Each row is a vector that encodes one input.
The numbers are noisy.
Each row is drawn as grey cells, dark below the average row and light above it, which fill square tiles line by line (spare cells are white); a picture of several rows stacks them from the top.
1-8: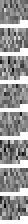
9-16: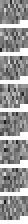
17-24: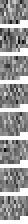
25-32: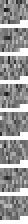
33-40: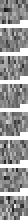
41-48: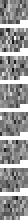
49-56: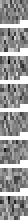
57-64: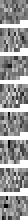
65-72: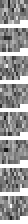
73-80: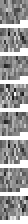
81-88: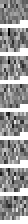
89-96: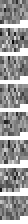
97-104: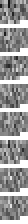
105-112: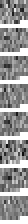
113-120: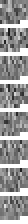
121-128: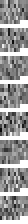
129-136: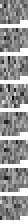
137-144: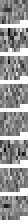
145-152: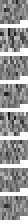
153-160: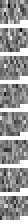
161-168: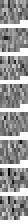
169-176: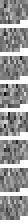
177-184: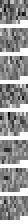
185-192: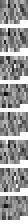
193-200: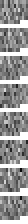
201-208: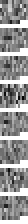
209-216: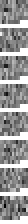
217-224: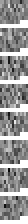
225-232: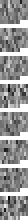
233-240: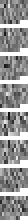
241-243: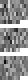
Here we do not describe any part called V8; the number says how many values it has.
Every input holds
either a true/false value and a value of V8, or a list of up to two points on a 6-point line.
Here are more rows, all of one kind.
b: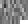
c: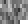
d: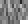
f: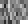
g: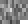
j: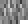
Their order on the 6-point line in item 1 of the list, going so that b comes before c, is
f, b, j, d, c, g.
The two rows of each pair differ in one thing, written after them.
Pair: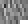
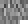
the place on the 6-point line in item 2 of the list
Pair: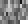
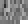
the place on the 6-point line in item 1 of the list
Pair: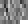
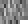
the place on the 6-point line in item 2 of the list
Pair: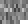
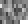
the place on the 6-point line in item 2 of the list
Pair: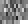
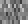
the place on the 6-point line in item 2 of the list
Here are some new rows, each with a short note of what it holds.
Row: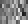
a true/false value and a value of V8
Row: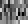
the empty list
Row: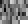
the empty list
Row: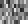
a true/false value and a value of V8
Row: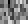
a true/false value and a value of V8
